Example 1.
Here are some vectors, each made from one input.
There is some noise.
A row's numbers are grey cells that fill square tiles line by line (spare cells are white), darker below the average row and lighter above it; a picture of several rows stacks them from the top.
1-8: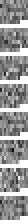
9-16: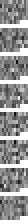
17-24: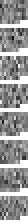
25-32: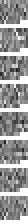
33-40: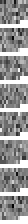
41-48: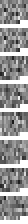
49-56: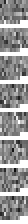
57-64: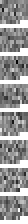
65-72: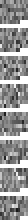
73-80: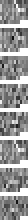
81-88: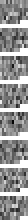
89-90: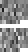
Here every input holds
either a point on a 9-point circle, or one of 12 labels.
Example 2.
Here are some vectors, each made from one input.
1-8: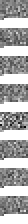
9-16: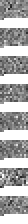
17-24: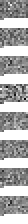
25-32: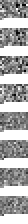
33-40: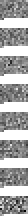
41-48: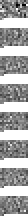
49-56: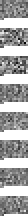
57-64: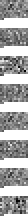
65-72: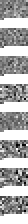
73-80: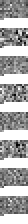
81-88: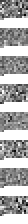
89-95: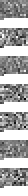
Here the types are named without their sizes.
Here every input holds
either a point on a circle, or four true/false values.
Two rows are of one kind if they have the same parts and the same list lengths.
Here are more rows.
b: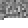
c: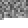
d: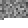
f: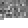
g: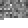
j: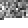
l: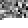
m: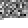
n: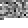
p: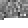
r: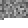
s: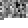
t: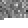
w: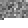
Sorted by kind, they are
b, c, d, f, g, p, r, t, w
j, l, m, n, s

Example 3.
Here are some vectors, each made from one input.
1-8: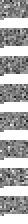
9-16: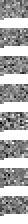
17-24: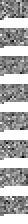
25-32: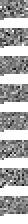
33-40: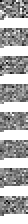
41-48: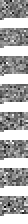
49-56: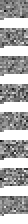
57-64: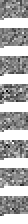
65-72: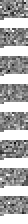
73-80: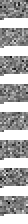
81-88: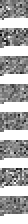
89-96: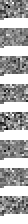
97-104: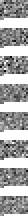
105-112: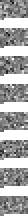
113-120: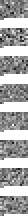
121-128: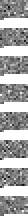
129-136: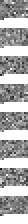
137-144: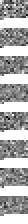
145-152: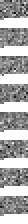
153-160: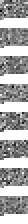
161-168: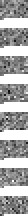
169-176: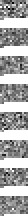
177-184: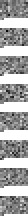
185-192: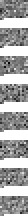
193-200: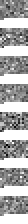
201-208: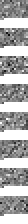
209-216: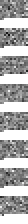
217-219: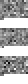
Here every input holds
a point on an 18-point line, together with either a fixed value, or three true/false values.
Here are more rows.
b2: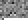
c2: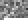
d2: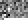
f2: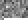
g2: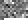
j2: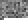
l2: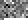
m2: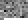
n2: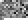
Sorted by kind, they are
b2, c2, d2, f2, j2, m2, n2
g2, l2

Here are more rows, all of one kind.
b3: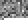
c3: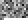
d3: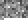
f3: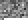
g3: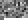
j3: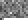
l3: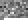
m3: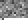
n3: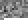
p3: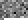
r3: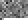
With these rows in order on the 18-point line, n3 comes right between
d3 and j3.
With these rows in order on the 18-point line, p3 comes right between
b3 and g3.
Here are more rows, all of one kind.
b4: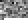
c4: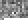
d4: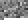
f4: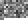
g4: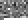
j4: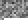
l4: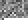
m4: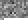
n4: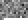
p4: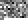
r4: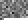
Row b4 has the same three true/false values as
c4, j4, l4 and m4.
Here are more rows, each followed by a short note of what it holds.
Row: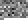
a point on an 18-point line and three true/false values
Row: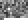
a point on an 18-point line and three true/false values
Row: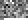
a point on an 18-point line
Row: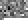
a point on an 18-point line
